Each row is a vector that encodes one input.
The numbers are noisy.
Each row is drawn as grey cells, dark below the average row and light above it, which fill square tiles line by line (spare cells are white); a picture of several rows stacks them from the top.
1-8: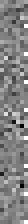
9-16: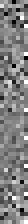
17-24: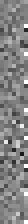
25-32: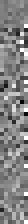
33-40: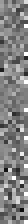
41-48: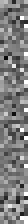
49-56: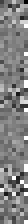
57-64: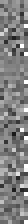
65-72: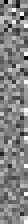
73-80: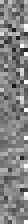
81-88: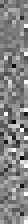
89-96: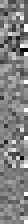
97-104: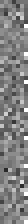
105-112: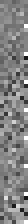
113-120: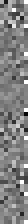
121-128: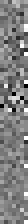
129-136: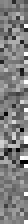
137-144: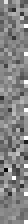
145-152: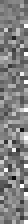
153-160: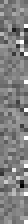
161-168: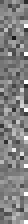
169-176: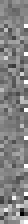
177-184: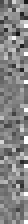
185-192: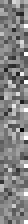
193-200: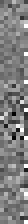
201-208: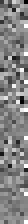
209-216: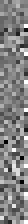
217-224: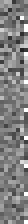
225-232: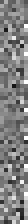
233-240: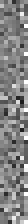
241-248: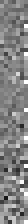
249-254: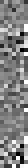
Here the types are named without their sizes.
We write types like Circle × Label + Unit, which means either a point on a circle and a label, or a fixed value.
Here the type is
Bool × Bool × Bool × Bool + Tree + Unit.
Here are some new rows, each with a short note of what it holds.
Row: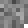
four true/false values
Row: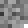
a node of a tree
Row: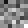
a node of a tree
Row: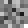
four true/false values
